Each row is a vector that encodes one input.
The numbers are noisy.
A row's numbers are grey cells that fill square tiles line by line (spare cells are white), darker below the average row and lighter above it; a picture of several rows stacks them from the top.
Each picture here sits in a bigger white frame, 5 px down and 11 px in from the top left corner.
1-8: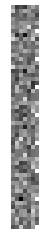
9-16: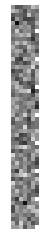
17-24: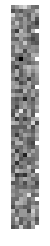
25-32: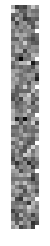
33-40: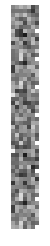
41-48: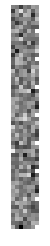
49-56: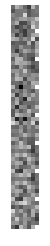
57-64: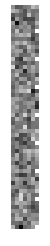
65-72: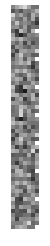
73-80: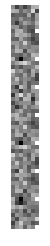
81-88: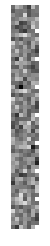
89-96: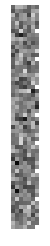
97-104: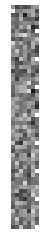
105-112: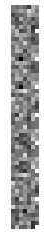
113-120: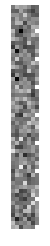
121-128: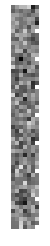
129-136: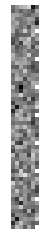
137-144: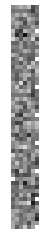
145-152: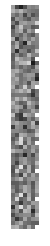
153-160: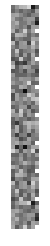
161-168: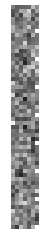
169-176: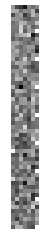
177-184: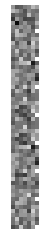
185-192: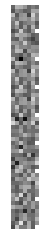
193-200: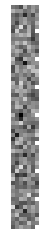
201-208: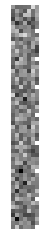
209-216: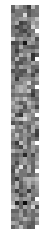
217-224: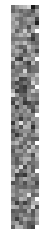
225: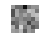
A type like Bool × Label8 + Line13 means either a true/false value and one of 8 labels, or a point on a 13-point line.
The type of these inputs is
Circle6 + Label8 × Line5.
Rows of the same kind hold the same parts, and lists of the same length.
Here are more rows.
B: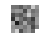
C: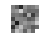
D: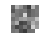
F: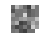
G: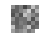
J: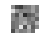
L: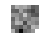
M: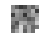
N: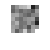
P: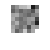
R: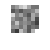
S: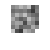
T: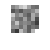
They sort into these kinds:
B, C, G, J, M
D, F, L, N, P, R, S, T

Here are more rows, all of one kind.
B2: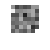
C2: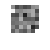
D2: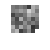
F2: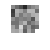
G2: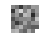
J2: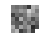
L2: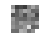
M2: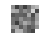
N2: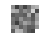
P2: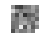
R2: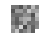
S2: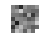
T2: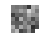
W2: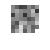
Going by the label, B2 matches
C2, D2, J2 and T2.
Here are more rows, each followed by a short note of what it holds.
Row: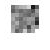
a point on a 6-point circle
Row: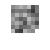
a point on a 6-point circle
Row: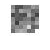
one of 8 labels and a point on a 5-point line
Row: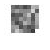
one of 8 labels and a point on a 5-point line
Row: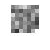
a point on a 6-point circle
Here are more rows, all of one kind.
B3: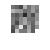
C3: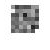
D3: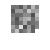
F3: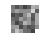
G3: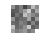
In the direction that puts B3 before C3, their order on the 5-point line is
G3, D3, F3, B3, C3.
